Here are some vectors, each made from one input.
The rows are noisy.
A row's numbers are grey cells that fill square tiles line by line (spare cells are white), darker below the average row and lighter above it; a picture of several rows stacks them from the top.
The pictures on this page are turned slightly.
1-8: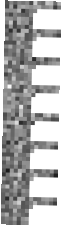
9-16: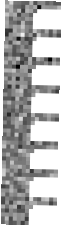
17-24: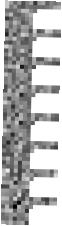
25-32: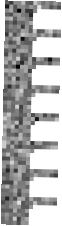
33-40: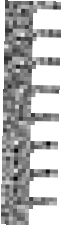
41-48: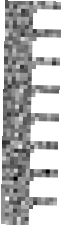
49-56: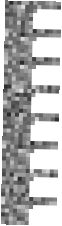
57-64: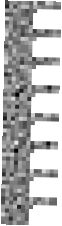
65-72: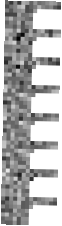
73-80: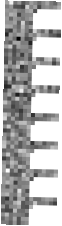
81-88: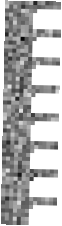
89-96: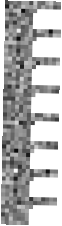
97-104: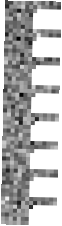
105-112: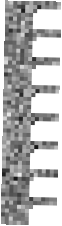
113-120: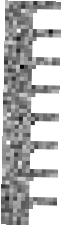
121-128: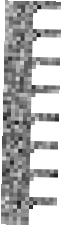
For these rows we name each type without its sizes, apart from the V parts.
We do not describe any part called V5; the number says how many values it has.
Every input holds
a true/false value, together with either a node of a tree, or a value of V5.
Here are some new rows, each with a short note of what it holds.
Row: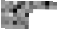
a node of a tree and a true/false value
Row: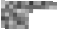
a node of a tree and a true/false value
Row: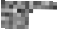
a true/false value and a value of V5
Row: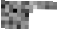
a node of a tree and a true/false value
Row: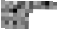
a node of a tree and a true/false value
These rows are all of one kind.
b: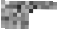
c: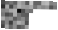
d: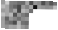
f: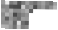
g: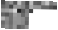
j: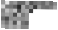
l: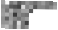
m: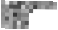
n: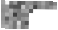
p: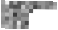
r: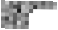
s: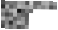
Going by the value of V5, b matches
g and j.
